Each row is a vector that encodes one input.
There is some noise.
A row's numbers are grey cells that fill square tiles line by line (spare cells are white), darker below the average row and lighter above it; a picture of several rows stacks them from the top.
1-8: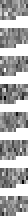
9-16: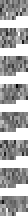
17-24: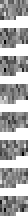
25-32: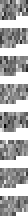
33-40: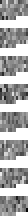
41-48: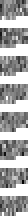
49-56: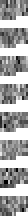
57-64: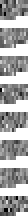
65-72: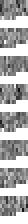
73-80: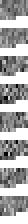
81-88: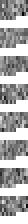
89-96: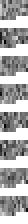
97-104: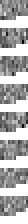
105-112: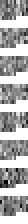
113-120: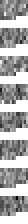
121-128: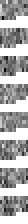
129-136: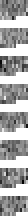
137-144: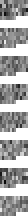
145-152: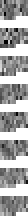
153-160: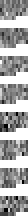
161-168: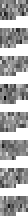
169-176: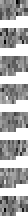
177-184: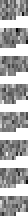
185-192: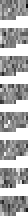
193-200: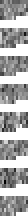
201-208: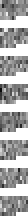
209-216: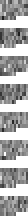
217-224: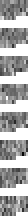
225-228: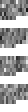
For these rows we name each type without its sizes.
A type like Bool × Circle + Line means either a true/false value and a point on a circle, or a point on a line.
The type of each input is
Bool × List(Label + Line).
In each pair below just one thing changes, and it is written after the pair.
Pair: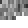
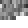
the true/false value
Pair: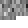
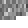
the true/false value
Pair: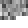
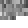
the place on the line in item 2 of the list
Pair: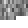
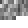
the place on the line in item 1 of the list
